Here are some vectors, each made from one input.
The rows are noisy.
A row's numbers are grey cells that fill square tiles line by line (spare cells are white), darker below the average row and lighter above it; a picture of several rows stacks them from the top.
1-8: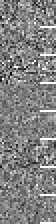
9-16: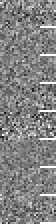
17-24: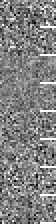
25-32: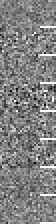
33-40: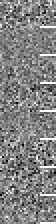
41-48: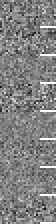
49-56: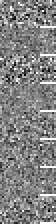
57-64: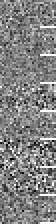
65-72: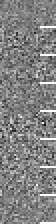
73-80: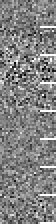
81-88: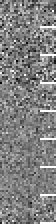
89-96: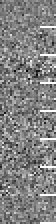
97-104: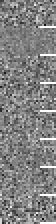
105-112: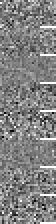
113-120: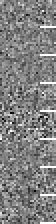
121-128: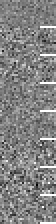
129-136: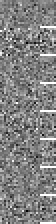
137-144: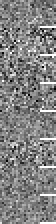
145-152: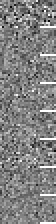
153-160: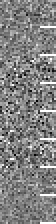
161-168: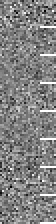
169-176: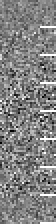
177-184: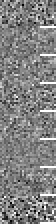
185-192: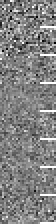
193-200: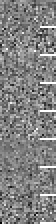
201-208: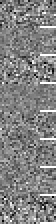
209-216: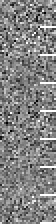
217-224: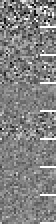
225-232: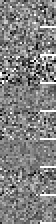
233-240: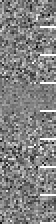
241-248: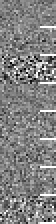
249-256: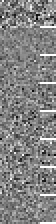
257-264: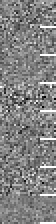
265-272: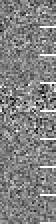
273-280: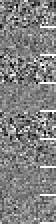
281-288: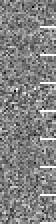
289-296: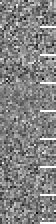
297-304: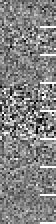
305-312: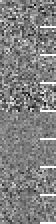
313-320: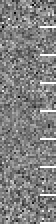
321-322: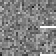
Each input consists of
either a point on a 16-point line, or a point on an 18-point line and four true/false values.
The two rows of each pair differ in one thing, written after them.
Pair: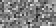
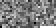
one of the four true/false values
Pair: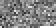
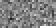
one of the four true/false values
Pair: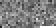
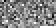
one of the four true/false values
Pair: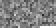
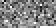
one of the four true/false values
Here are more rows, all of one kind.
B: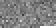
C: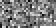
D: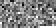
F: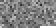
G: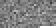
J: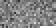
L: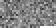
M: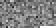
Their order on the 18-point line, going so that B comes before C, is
D, G, J, F, B, L, M, C.
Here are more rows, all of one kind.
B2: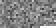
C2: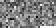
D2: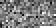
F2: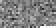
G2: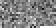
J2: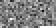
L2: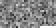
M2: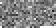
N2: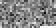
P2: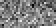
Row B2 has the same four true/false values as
F2, M2 and N2.
